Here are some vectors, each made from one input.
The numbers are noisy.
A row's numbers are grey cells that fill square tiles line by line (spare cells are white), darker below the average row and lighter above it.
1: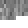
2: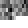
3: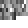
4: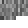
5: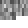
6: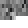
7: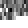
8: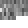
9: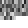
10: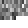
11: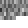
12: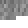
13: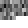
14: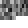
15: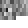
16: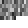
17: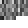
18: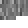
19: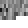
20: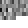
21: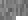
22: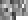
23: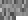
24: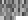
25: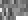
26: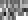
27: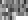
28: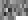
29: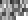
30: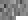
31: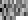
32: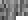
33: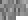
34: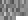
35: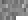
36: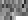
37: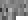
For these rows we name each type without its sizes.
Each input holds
either a label, or three true/false values.
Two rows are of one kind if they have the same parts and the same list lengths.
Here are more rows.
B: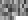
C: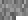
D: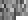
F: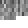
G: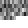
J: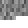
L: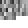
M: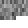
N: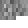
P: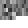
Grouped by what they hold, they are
B, D, P
C, F, G, J, L, M, N

